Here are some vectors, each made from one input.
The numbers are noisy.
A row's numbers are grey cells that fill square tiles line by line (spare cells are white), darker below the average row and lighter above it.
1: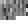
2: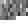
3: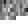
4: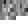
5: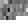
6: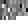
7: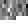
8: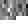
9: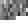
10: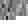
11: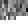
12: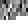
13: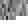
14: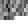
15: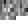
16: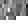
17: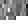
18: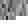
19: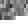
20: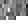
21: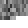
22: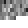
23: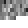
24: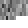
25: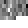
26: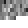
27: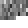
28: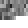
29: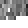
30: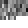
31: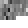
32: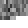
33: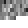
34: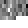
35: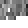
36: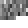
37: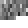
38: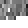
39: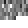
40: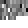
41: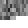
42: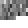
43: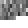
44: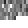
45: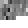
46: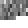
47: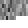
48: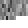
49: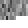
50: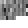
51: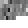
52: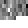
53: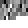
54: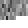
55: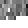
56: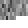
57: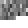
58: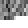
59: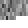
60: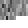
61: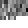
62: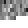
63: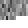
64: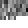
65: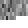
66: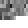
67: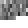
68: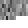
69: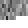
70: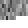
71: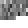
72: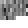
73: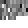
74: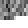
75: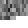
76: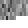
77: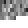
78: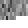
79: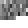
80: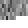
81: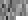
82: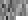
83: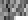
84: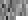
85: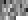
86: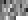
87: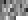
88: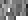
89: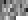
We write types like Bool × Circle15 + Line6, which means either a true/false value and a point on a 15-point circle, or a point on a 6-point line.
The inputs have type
Bool × Line7.
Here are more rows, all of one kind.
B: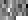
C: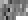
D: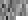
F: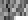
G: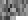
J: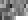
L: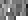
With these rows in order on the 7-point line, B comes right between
C and L.
